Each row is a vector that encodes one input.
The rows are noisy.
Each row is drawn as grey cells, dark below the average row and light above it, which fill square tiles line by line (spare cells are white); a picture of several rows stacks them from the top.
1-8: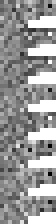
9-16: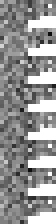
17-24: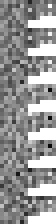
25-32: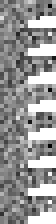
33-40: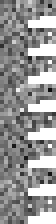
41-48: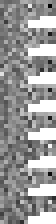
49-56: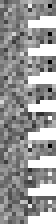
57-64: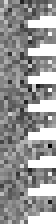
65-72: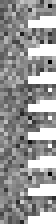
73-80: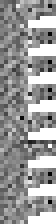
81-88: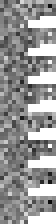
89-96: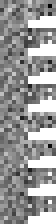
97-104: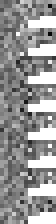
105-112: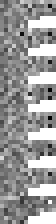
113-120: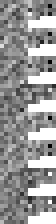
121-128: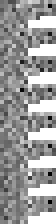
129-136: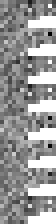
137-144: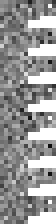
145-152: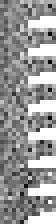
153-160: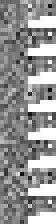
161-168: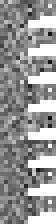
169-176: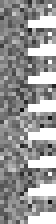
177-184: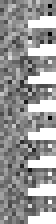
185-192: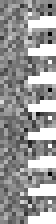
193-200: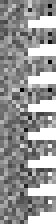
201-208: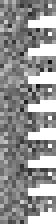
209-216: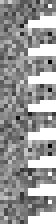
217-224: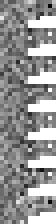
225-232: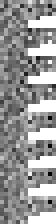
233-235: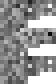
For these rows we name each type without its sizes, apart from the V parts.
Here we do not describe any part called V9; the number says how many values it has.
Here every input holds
a node of a tree and a true/false value, together with either a point on a line, or a value of V9.
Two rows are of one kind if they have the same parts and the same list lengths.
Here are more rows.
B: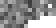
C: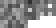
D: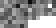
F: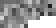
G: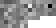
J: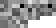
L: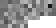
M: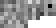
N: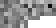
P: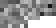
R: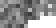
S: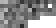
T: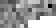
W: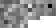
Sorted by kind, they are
B, C, D, G, L, N, P, R, T, W
F, J, M, S

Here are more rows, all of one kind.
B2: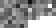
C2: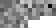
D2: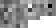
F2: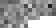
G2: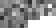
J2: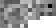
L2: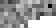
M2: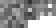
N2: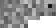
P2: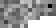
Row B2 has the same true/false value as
G2 and M2.
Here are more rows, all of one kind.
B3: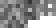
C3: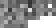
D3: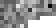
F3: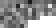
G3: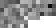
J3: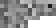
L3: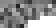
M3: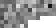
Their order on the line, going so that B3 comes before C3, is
J3, L3, M3, B3, F3, D3, G3, C3.
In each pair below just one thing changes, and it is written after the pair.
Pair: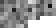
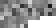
the node of the tree
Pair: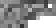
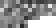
the node of the tree
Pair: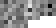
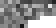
the true/false value
